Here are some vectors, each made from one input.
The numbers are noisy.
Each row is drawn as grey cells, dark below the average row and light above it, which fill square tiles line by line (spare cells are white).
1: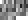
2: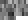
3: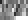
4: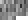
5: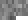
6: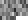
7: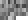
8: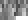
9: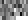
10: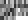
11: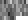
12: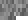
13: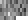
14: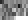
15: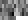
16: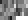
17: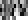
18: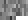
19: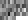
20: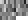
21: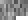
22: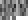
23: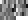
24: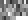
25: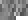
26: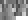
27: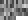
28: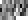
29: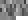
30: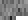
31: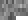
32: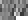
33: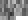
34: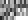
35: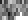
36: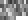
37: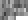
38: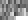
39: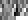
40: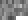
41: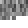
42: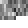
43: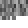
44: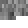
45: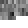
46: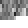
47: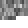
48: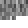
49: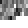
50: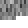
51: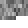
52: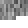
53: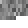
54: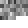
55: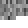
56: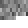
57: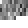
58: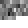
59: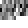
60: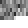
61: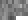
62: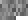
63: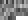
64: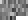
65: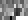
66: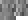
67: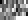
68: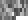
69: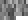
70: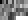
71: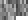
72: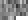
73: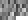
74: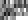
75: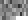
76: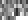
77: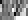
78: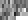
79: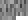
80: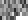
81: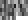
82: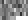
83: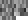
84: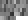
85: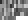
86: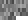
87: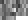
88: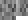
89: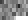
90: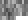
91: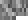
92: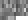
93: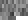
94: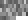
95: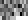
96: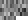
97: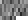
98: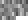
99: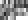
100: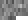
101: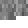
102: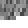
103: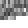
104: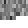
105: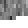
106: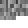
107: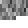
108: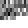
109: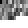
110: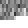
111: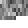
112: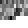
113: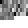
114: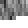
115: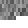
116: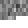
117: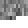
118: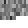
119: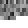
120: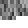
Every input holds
either a point on a 7-point line, or a node of a 9-node tree.
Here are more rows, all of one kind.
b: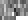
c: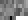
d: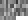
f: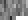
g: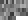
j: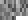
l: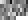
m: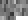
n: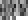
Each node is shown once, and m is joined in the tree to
g and l.
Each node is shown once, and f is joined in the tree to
c.
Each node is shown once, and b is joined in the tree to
d and g.
